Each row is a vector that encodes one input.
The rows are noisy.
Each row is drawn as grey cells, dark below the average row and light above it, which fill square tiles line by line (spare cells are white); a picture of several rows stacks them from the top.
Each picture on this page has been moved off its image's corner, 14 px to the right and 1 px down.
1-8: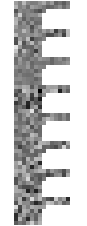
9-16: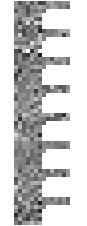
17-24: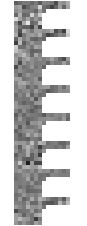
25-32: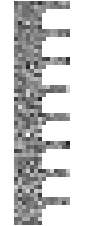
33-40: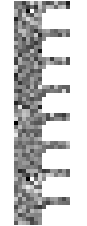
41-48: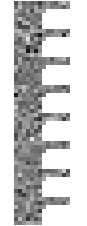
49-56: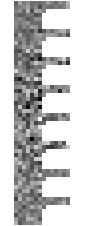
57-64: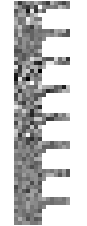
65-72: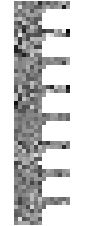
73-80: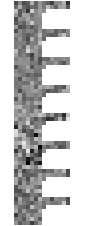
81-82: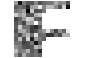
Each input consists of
two labels (each one of 5), together with either one of 5 labels, or a point on a 4-point line.
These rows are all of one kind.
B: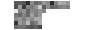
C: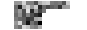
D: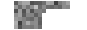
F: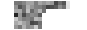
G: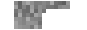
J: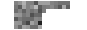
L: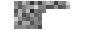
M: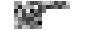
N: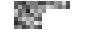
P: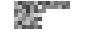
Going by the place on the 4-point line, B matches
F, L and N.
